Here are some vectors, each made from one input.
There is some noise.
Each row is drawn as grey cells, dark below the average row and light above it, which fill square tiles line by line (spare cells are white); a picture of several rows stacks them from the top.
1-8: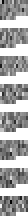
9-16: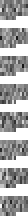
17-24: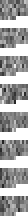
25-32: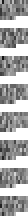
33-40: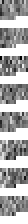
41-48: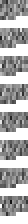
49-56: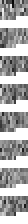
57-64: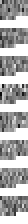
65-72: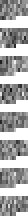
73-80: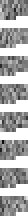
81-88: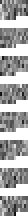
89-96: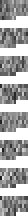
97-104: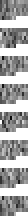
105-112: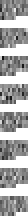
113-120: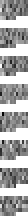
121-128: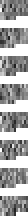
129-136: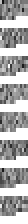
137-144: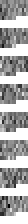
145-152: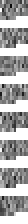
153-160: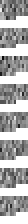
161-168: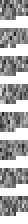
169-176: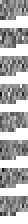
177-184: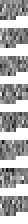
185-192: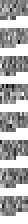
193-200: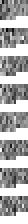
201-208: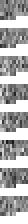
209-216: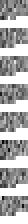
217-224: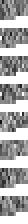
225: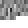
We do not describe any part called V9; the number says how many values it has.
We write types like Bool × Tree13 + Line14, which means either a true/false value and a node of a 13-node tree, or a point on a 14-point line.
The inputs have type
(Bool × Line5 + V9) × Line5 + List2(Line4).
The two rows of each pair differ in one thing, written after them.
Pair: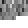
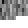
the place on one of the two 5-point lines
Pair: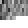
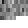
the place on one of the two 5-point lines
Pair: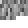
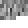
the place on one of the two 5-point lines
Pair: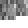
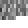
the place on one of the two 5-point lines
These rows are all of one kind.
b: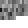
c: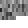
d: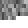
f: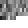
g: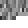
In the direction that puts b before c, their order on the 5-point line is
d, b, c, f, g.
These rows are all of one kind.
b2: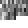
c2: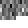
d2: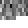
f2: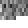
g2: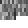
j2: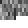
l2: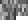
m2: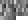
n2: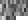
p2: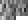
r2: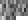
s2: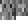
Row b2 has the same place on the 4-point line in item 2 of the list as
g2, p2 and s2.
